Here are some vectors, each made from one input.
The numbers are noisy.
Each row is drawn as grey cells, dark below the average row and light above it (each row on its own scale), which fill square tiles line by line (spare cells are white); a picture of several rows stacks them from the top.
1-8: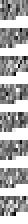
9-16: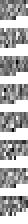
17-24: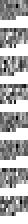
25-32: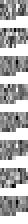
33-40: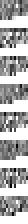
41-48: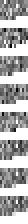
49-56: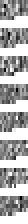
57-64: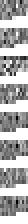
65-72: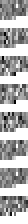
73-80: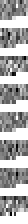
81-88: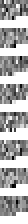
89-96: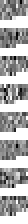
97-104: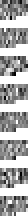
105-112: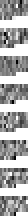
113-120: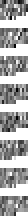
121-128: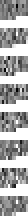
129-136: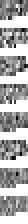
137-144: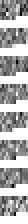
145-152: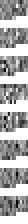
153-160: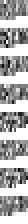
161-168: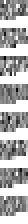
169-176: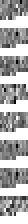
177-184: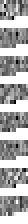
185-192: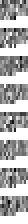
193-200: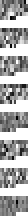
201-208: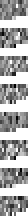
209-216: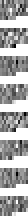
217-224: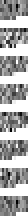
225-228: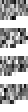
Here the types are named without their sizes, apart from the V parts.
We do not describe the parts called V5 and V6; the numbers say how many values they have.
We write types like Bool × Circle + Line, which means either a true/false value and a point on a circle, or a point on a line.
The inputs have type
List(Line) + V5 × V6.
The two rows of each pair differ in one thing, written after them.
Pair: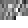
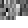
the place on the line in item 1 of the list
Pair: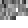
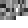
the place on the line in item 1 of the list
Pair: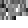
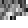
the place on the line in item 2 of the list
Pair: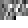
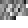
the place on the line in item 2 of the list
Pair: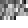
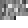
the place on the line in item 2 of the list
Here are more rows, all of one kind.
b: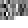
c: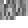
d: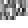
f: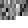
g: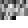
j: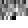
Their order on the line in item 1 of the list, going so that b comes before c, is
g, j, f, b, d, c.
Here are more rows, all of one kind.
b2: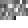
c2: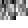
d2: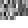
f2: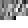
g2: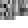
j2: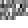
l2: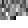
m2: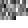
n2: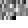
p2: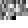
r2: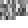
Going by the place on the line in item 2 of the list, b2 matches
c2, l2 and m2.
